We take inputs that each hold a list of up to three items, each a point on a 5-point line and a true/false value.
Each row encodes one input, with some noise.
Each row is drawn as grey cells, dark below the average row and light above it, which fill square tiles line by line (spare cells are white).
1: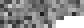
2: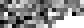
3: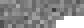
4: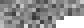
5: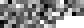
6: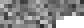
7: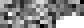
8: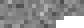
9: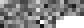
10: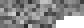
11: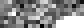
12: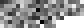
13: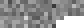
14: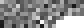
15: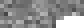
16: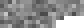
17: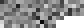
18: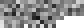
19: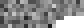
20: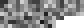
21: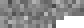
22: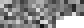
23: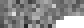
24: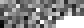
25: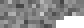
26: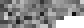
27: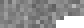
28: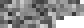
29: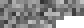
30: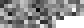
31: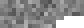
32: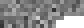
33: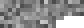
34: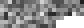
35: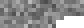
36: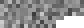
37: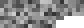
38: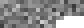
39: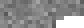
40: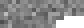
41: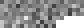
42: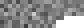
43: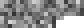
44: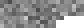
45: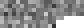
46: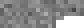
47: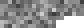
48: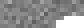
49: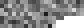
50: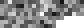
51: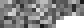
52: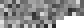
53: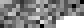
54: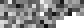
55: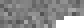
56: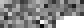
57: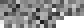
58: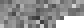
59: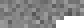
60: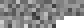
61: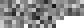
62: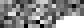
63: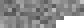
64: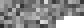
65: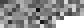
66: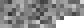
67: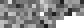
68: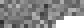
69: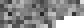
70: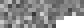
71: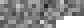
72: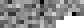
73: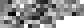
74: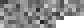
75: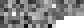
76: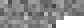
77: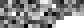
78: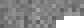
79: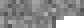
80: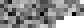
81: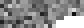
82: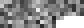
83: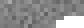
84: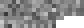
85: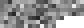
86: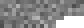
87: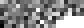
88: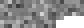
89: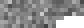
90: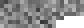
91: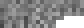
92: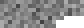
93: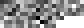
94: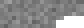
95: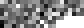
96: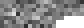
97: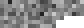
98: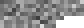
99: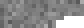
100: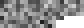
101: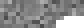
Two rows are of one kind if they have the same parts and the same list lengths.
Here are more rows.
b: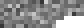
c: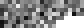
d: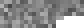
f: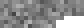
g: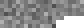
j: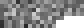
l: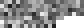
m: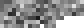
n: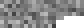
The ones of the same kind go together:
b
c, d, l, m
f, g, n
j

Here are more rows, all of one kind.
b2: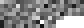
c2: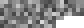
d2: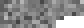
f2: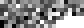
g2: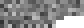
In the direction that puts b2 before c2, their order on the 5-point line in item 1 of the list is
b2, g2, d2, c2, f2.
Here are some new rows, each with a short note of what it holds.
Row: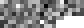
a list of three items
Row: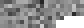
the empty list
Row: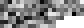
a list of two items
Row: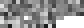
the empty list
